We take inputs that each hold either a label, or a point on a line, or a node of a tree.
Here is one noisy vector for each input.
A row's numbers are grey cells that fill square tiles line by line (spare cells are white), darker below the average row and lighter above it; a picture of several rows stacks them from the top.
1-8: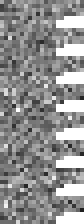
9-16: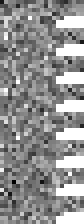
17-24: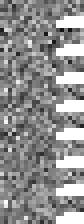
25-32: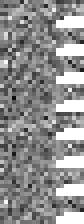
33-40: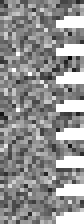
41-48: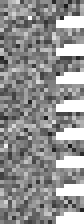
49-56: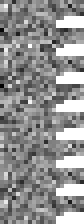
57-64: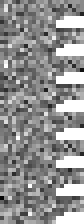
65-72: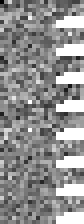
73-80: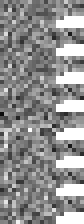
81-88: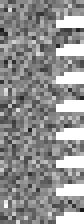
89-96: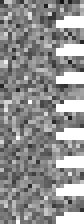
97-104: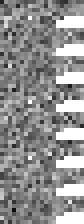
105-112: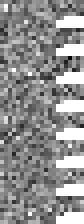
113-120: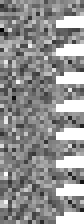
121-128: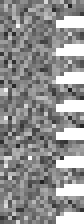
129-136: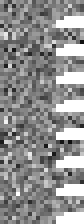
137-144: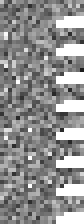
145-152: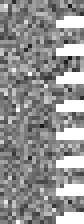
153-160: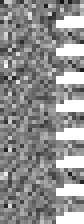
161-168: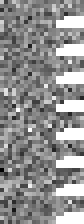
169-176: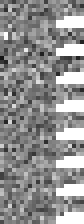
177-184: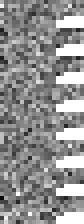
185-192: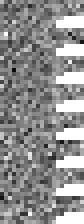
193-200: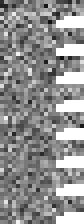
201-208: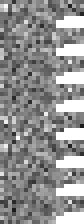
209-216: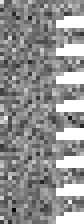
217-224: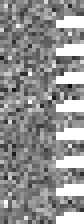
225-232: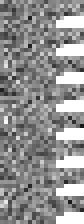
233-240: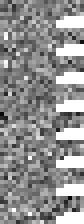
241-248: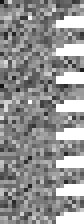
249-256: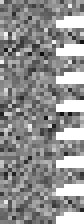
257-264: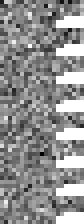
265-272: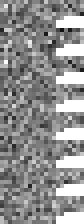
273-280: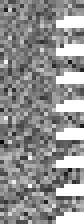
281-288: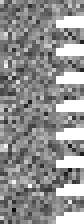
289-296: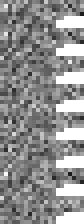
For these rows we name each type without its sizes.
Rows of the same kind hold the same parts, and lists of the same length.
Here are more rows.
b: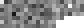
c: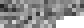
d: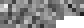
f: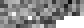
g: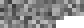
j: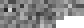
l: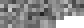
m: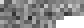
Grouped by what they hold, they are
b, c, g, j, l, m
d
f

